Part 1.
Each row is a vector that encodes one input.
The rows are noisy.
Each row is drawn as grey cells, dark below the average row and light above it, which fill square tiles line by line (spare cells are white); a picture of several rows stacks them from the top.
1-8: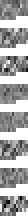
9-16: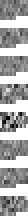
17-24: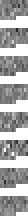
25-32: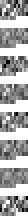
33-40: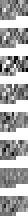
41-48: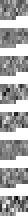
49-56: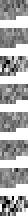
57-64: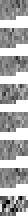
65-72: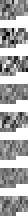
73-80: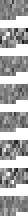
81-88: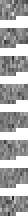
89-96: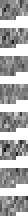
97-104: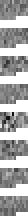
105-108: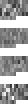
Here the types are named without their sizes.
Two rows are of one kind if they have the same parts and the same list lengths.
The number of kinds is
2.
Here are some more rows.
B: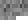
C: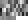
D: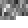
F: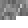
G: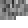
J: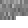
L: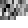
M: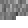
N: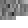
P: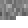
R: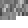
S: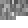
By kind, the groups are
B, D, F, G, M, N, P, S
C, J, L, R

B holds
a point on a line and four true/false values.
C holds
a label and a point on a line.
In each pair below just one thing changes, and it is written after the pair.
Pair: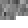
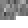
one of the four true/false values
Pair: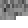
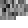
one of the four true/false values
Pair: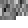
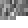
the place on the line
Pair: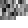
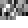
one of the four true/false values
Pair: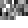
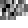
the place on the line
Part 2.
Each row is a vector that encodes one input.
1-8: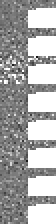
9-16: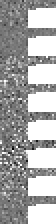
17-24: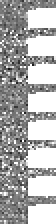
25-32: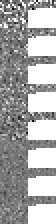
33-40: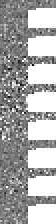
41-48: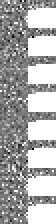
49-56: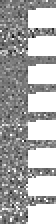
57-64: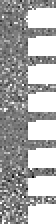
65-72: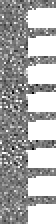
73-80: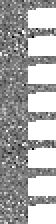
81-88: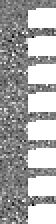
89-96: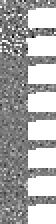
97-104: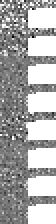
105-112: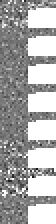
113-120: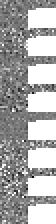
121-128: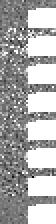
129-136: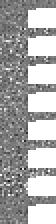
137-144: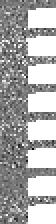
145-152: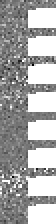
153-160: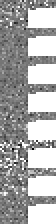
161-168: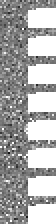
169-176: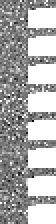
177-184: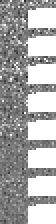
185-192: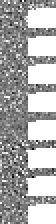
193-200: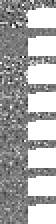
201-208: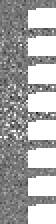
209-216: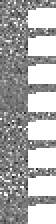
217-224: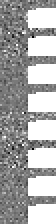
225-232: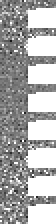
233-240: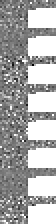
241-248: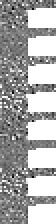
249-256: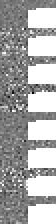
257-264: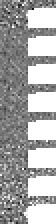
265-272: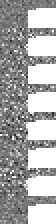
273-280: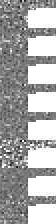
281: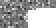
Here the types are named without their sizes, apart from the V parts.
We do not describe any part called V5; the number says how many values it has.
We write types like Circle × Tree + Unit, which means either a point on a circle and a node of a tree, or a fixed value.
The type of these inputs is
(Bool × Bool × Bool + Unit) × Tree + V5.
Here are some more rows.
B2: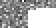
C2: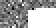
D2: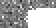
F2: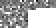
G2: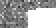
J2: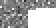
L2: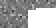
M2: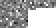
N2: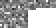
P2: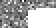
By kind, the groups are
B2, D2, L2, M2, N2, P2
C2
F2, G2, J2

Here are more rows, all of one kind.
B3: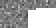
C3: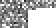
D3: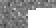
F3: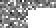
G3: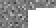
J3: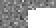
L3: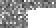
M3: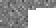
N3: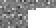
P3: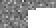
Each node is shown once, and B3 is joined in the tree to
L3.
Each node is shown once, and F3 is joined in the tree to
N3.
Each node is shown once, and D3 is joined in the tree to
J3.
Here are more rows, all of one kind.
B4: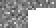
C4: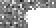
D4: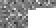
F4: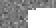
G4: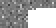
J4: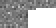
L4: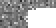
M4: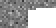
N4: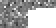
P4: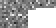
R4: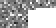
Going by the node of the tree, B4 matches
C4 and N4.
